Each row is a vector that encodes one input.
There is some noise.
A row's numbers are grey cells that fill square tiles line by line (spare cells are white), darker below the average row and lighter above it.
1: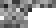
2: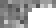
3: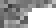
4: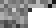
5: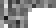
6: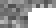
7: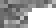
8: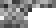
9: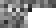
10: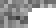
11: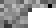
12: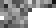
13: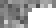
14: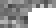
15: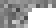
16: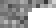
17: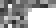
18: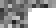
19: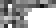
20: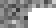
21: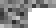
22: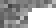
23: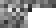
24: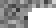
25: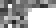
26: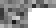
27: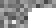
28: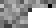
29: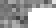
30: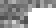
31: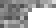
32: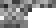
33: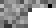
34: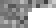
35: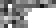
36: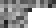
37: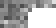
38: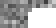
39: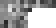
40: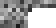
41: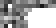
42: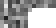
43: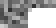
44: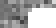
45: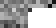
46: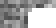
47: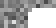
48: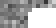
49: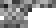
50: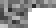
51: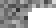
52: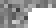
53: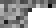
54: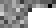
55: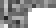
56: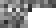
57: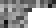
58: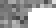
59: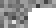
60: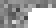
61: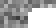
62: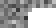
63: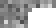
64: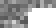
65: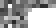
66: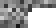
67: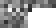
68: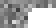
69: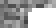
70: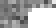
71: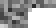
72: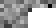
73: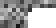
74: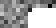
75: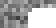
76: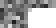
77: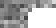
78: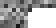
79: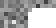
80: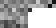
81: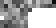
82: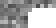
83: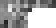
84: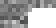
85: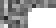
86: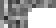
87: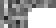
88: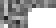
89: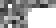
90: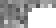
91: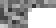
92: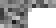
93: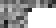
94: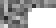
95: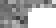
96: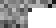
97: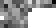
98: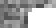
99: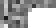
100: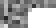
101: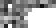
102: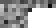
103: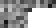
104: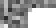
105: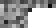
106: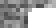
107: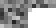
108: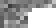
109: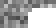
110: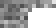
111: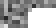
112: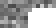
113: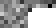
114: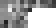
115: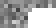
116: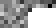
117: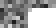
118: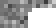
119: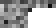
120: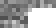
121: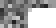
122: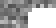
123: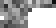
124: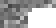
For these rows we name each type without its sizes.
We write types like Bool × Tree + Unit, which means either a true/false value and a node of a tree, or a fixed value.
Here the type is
Circle + Label + Line.
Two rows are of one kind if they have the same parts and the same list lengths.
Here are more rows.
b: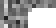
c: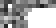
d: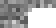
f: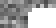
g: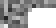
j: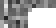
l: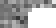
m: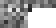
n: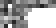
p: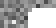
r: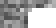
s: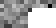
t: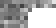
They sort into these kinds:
b, c, g, j, n
d, f, l, p, r, t
m, s

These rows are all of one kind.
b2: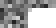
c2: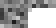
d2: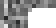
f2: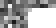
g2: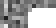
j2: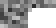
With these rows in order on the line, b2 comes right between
c2 and f2.
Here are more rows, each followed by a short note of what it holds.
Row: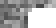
a label
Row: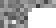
a label
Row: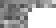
a label
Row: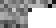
a point on a circle
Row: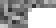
a point on a line
